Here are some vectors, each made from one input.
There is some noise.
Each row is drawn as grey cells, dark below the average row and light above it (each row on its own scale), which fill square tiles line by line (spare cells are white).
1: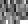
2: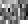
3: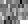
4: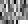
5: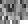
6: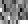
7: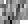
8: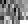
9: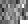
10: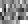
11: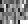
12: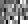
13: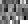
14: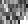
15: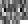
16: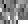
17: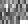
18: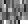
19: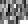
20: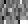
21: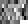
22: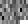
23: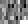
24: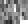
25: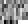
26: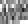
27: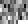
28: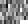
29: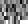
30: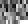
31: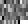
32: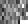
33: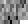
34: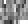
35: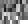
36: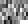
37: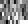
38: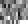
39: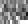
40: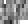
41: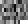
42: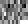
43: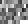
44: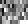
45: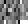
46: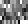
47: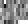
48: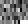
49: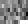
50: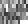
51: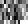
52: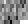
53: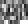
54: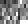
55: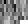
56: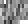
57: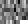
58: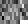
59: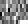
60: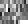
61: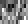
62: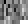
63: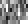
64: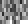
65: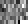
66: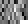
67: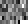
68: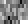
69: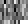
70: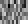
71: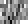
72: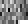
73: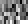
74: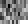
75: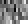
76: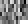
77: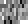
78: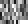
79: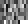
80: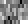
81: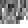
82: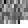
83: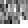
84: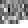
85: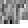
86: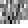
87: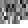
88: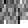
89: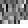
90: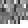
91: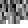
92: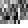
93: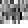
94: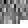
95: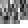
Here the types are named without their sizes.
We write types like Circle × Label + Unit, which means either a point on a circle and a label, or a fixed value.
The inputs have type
(Bool × Bool × Bool × Bool + Unit) × Tree.
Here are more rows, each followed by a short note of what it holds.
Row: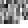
a node of a tree
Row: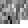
a node of a tree
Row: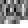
a node of a tree and four true/false values
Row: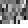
a node of a tree and four true/false values
